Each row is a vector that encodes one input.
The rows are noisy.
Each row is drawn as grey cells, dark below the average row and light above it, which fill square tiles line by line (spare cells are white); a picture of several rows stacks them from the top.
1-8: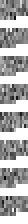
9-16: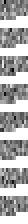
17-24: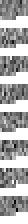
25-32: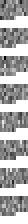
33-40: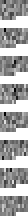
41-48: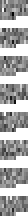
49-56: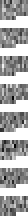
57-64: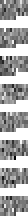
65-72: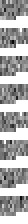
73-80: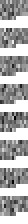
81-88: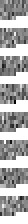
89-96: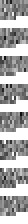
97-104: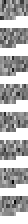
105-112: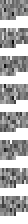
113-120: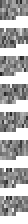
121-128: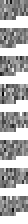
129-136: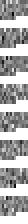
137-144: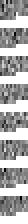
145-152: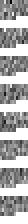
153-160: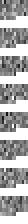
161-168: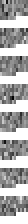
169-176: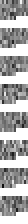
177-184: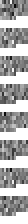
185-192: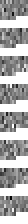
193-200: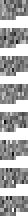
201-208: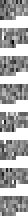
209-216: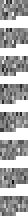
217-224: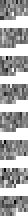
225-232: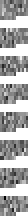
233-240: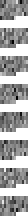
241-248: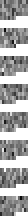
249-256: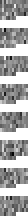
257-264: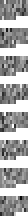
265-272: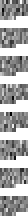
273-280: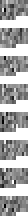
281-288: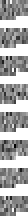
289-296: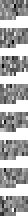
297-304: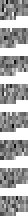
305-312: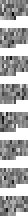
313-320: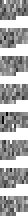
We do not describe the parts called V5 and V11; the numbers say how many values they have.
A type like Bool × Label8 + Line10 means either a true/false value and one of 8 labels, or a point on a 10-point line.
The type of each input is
(Line8 + V5) × (Tree7 + V11).
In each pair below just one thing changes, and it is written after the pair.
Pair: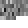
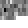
the value of V11
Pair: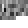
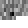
the value of V11
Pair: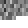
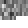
the place on the 8-point line
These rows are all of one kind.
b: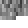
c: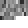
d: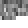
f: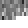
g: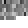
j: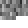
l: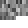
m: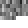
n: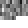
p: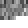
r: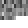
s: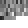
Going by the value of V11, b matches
j, m and n.
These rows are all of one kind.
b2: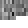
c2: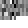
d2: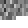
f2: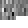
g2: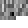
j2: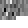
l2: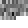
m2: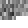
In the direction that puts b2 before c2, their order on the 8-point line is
b2, f2, j2, d2, m2, l2, c2, g2.
